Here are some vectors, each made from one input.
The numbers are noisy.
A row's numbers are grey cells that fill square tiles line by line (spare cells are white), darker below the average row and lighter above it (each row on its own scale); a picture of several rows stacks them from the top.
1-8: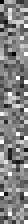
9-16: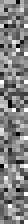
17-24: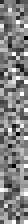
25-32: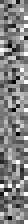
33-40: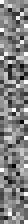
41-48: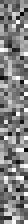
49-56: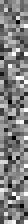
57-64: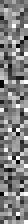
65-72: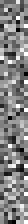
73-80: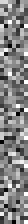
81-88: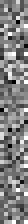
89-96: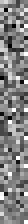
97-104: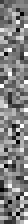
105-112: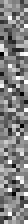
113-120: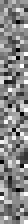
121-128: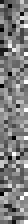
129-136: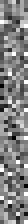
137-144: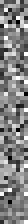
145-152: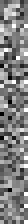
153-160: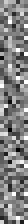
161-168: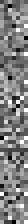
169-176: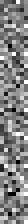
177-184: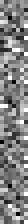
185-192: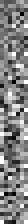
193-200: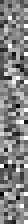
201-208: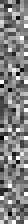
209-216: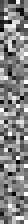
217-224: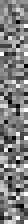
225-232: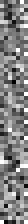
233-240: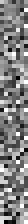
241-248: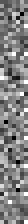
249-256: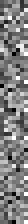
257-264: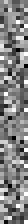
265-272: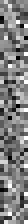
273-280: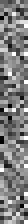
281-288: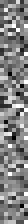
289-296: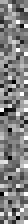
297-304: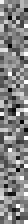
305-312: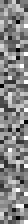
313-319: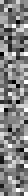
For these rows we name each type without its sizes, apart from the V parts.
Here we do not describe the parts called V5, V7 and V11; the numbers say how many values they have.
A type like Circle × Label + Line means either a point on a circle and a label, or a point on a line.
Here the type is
(Bool × Bool × Bool × Bool × Label × V11 + (Circle + Unit) × V7) × V5.
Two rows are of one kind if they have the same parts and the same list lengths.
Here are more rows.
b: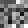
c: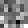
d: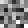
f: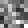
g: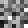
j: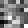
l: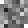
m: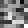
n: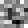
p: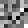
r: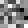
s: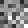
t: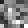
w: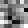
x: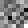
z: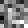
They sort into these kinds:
b, c, m, p, s, t, w, x, z
d, n, r
f, g, j, l

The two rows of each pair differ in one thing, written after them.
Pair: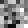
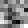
the label
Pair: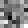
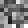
the value of V5
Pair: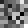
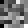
one of the four true/false values
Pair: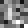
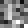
the value of V11
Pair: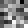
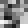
the label
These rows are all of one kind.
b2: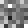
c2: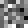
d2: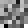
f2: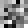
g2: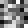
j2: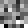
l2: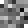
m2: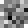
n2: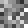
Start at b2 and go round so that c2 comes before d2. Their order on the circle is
b2, n2, m2, g2, c2, l2, d2, f2, j2.
